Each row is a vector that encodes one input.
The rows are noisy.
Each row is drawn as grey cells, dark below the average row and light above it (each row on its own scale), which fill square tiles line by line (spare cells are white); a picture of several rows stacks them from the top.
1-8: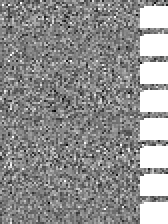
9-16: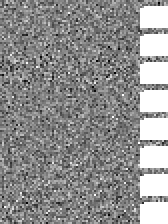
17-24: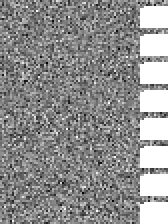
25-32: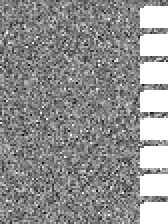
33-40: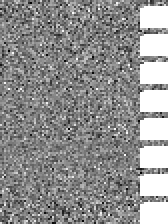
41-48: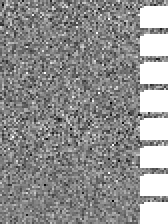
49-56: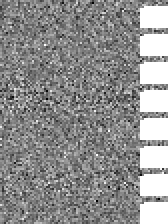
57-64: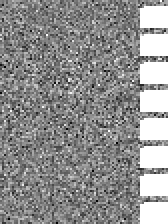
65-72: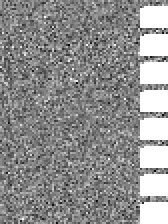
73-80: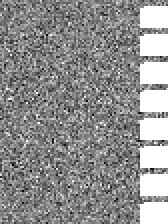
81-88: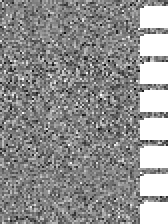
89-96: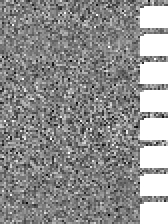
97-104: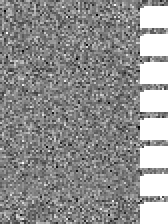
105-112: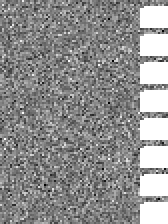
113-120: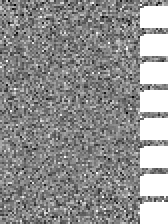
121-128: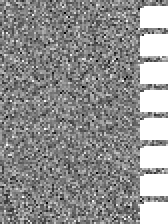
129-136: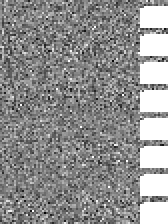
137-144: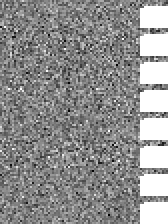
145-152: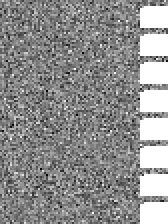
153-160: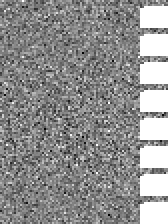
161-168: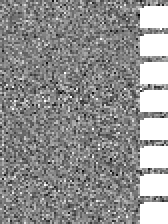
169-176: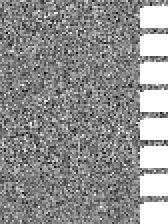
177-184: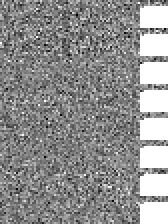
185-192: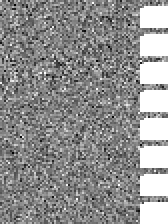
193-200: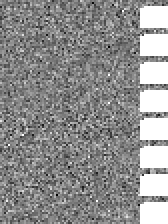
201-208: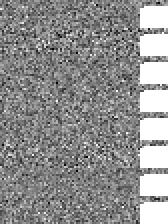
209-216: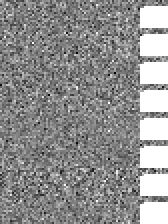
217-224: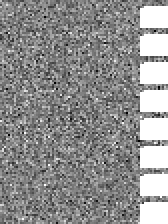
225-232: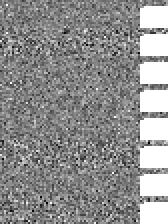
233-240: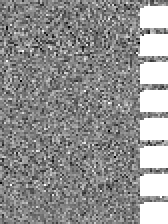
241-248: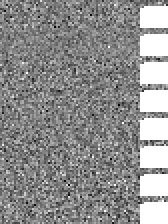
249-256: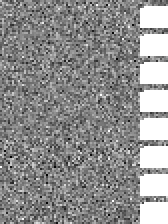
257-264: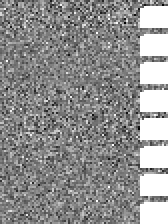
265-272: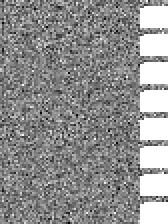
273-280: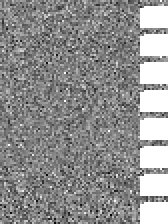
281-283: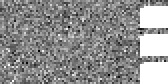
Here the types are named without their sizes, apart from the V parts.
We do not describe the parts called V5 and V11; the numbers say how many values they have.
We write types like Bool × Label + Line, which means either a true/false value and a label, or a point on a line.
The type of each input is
Bool × V11 + (Circle + Unit) × V5.
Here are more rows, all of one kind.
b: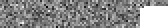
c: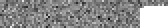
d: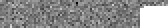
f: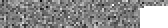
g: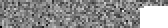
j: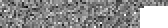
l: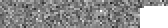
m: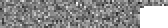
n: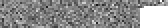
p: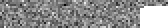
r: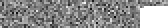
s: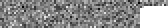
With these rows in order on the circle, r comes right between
g and n.
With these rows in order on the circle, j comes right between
b and f.
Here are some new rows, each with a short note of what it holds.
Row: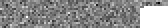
a value of V5
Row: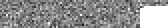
a value of V5
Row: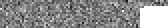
a value of V5
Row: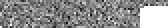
a true/false value and a value of V11
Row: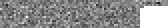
a value of V5
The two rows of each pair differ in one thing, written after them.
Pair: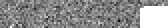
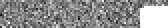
the place on the circle
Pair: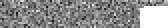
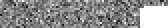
the value of V5
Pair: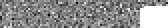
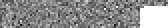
the place on the circle
